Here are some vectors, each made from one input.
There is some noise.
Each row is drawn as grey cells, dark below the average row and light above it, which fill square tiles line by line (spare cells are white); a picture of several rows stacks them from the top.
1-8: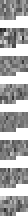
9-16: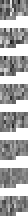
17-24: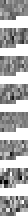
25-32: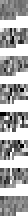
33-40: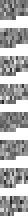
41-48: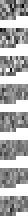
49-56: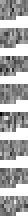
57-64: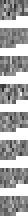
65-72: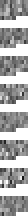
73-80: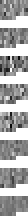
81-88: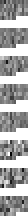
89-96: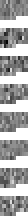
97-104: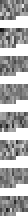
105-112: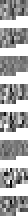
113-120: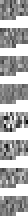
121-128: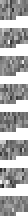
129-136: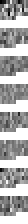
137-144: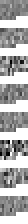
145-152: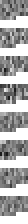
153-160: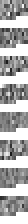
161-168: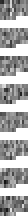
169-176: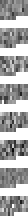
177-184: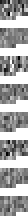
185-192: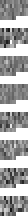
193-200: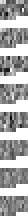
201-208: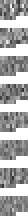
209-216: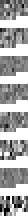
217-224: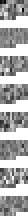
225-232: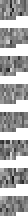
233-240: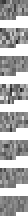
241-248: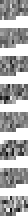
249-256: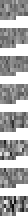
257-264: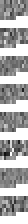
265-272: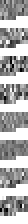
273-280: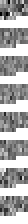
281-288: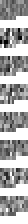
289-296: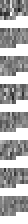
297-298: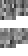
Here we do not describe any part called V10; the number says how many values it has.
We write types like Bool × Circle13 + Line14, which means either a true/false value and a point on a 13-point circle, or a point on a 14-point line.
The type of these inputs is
(Bool × Circle5 + Tree7) × (Tree8 + V10) + Unit.
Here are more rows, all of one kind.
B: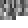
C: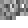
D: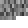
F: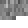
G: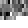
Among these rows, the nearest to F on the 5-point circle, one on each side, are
B and C.
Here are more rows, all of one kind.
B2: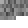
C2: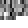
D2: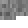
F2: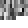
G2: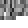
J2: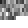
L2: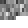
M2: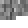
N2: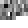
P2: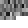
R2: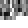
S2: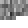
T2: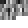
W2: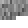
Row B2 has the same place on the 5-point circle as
L2, S2 and T2.
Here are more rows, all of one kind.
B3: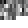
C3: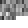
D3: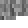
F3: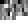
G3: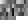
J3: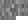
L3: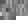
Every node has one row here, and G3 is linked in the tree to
J3 and L3.
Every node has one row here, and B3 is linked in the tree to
F3 and L3.
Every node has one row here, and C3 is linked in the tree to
D3.
